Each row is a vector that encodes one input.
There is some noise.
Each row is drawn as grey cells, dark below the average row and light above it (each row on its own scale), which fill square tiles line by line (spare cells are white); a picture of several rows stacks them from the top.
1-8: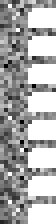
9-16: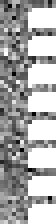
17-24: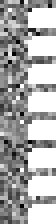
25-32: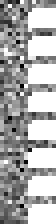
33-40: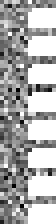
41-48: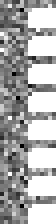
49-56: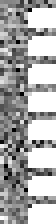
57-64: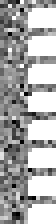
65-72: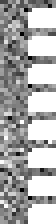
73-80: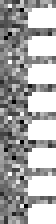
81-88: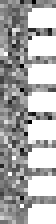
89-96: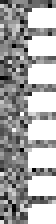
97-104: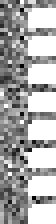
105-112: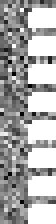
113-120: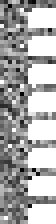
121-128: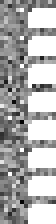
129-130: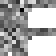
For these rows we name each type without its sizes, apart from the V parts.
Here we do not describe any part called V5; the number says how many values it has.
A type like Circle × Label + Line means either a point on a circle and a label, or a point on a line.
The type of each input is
List(Label × V5).
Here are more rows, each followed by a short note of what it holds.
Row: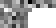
a list of two items
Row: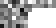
a list of one item
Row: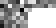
a list of one item
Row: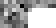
the empty list
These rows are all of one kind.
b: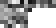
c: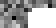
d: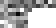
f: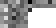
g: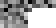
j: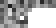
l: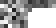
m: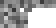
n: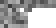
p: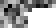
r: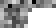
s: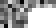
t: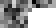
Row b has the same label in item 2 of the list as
n and r.
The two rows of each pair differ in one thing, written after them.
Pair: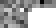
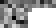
the value of V5 in item 2 of the list
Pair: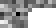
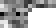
the label in item 2 of the list
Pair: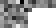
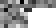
the value of V5 in item 2 of the list
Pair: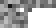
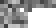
the value of V5 in item 1 of the list
